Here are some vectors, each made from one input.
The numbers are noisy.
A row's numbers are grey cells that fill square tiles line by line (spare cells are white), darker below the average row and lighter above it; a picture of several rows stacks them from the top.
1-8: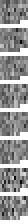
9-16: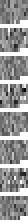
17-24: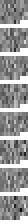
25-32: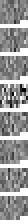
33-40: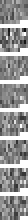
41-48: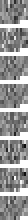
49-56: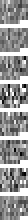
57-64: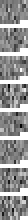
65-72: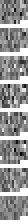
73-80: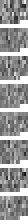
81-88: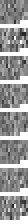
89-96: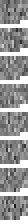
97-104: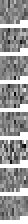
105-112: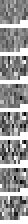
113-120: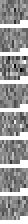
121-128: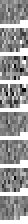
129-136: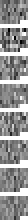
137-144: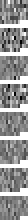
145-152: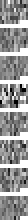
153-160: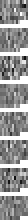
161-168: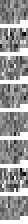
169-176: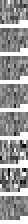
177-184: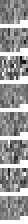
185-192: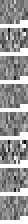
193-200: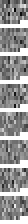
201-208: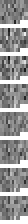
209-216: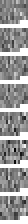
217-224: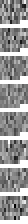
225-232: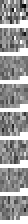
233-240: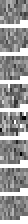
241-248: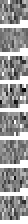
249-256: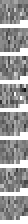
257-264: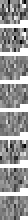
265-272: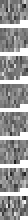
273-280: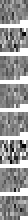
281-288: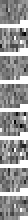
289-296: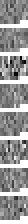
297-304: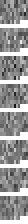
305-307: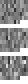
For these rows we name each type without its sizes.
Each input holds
three true/false values, together with a list of points on a line.
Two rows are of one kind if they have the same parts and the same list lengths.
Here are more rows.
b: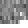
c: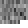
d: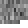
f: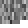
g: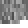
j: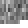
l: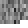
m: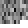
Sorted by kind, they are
b, g, m
c, f
d, l
j

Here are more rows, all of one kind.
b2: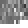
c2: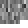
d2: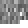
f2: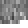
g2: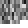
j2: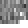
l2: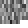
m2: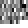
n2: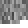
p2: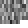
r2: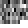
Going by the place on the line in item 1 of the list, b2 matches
d2, g2, j2 and l2.
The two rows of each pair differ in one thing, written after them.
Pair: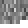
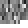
one of the three true/false values
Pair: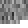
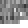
the place on the line in item 1 of the list
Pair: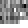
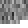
the place on the line in item 1 of the list
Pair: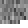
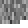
the place on the line in item 1 of the list
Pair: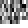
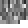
one of the three true/false values
